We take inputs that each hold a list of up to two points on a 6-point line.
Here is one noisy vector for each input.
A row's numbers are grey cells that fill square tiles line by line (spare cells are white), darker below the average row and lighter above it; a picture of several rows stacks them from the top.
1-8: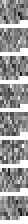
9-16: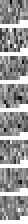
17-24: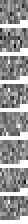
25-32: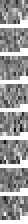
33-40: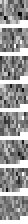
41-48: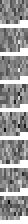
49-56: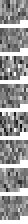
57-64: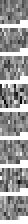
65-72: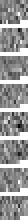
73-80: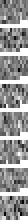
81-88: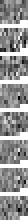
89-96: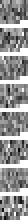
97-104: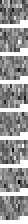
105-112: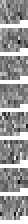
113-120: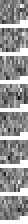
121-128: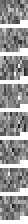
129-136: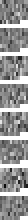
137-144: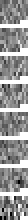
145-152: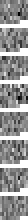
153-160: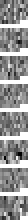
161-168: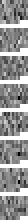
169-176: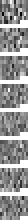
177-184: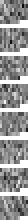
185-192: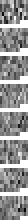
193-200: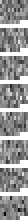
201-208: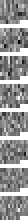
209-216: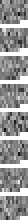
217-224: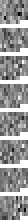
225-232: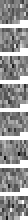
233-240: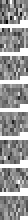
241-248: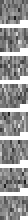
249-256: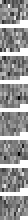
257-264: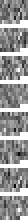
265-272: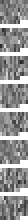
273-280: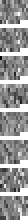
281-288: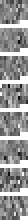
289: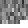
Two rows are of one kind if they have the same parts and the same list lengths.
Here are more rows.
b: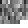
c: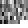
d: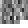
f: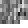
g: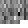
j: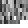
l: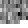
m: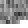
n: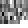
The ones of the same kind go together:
b, d, f, l, m
c, j, n
g

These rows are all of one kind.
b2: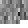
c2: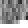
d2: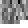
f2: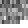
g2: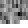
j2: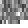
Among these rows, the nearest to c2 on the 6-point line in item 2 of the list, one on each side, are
d2 and f2.
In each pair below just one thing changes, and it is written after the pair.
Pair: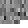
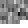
the place on the 6-point line in item 2 of the list
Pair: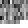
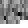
the place on the 6-point line in item 1 of the list
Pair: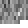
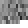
the place on the 6-point line in item 1 of the list
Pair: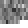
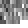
the place on the 6-point line in item 1 of the list
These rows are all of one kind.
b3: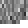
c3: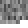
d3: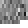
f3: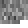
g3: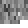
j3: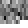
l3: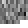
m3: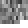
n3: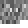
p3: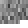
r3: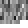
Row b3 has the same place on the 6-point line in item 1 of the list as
d3, l3 and p3.
